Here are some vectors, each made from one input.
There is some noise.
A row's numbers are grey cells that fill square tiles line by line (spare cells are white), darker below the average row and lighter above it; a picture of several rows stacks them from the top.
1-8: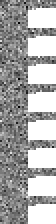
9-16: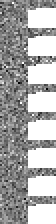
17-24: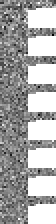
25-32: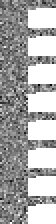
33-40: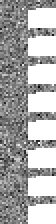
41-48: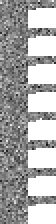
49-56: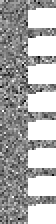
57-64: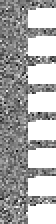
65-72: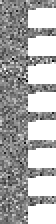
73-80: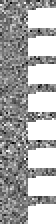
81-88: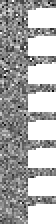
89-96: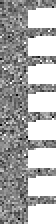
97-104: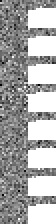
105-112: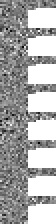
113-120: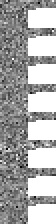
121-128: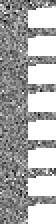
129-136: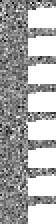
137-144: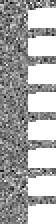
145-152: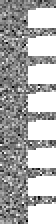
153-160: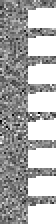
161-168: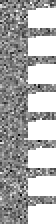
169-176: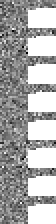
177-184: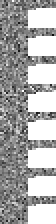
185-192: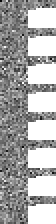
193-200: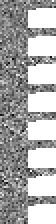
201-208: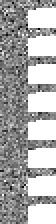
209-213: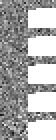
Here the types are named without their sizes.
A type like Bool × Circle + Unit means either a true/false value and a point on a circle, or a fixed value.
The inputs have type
(Bool × Bool × Bool × Bool × Line + Tree) × (Line + Tree).
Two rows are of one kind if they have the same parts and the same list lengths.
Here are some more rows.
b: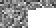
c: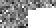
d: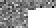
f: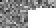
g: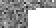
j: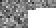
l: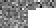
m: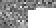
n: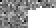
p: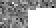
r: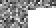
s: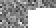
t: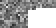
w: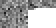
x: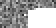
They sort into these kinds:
b, r
c
d, l, m, p, s, w, x
f, g, j, n, t

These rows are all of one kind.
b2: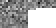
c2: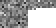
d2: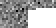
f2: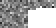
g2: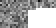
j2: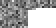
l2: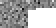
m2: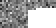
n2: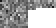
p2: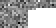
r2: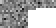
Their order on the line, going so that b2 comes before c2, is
m2, b2, n2, f2, g2, j2, l2, r2, p2, d2, c2.
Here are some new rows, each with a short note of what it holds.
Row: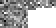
a point on a line and a node of a tree
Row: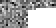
a node of each of two trees
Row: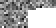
a point on a line and a node of a tree
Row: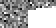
a point on a line and a node of a tree
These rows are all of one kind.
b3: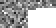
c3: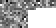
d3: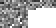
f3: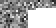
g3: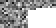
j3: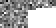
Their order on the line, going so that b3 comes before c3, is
g3, j3, f3, d3, b3, c3.
